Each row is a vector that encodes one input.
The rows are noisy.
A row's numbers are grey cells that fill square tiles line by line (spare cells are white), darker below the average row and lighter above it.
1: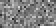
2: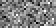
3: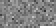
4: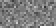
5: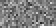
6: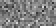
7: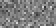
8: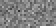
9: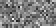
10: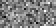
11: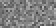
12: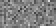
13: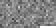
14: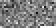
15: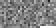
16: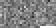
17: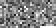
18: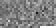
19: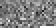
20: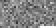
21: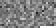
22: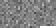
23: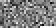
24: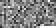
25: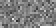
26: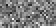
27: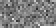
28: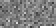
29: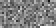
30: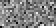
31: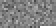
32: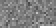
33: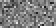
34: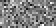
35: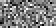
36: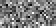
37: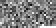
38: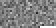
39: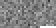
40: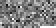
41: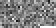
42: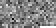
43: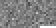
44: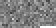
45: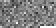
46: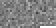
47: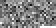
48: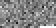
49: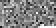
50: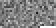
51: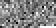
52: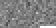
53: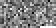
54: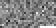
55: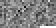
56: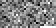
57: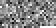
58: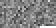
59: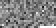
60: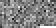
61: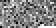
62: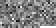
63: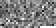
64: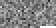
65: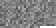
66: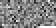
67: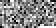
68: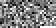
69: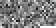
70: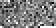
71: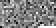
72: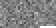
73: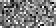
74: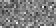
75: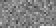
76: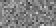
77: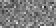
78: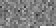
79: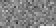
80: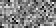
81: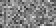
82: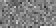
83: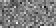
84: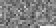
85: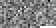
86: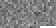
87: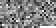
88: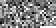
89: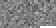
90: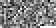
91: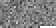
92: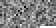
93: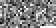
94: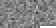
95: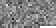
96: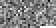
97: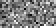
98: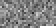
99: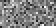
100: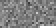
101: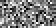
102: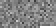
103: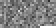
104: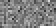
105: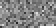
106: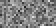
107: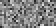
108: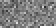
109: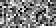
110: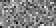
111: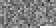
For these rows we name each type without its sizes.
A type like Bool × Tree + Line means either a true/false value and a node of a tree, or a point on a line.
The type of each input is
List(Line).
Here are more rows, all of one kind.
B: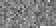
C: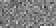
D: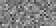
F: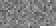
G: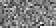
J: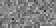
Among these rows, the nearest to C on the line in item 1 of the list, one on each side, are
B and F.
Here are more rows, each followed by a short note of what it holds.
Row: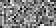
a list of two items
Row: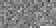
a list of one item
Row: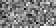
the empty list
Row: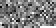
a list of one item
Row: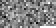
the empty list
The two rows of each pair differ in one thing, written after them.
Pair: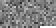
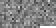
the place on the line in item 2 of the list
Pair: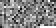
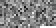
the place on the line in item 1 of the list
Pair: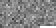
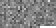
the place on the line in item 1 of the list
